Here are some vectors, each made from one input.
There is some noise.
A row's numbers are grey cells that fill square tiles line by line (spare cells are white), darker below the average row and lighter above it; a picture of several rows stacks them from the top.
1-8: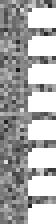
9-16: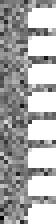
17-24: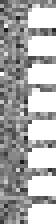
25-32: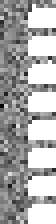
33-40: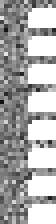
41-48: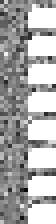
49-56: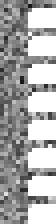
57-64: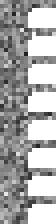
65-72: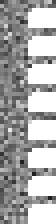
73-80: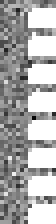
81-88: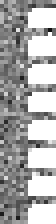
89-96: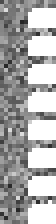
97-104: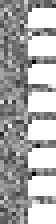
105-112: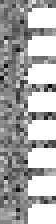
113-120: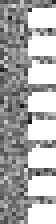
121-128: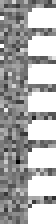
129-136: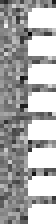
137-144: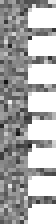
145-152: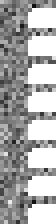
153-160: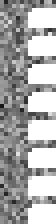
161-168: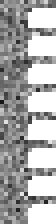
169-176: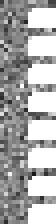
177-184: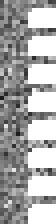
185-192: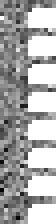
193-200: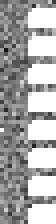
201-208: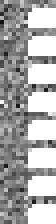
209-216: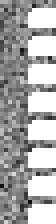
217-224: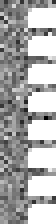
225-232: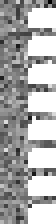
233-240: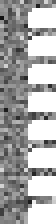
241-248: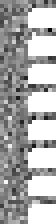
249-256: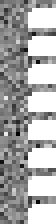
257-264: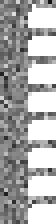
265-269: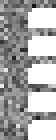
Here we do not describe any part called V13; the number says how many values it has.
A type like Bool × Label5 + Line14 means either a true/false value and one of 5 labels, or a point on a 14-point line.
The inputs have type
Label6 × (Line5 + Line16) × V13.
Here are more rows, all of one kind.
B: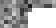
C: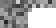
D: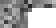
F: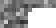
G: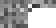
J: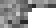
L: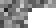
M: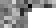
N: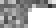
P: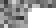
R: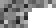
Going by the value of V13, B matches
D, J and M.
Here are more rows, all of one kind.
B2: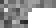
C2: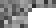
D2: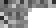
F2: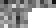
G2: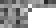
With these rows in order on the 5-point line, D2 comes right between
B2 and G2.
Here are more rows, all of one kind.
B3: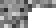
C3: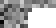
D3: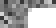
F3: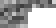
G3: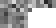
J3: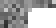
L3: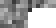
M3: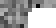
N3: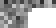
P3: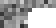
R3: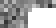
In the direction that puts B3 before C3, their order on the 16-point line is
N3, D3, M3, L3, J3, B3, R3, F3, C3, P3, G3.
